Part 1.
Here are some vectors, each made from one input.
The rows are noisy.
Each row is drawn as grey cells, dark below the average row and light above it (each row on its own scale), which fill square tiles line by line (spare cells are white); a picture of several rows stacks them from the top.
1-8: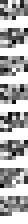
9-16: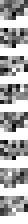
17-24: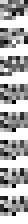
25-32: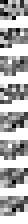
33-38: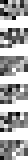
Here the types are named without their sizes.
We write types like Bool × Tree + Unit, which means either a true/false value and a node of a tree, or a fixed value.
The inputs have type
Bool × Line.
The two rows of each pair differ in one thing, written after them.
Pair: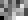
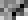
the true/false value
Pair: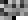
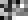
the true/false value
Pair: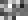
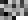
the place on the line
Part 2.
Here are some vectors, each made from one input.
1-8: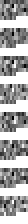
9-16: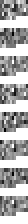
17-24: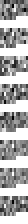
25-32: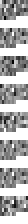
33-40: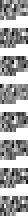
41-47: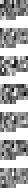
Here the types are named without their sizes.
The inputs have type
Bool × Line × Line.
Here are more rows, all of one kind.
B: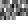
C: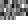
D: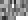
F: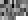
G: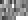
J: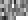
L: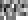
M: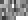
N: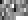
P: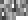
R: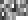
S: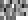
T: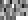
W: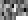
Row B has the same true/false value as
C, F and W.
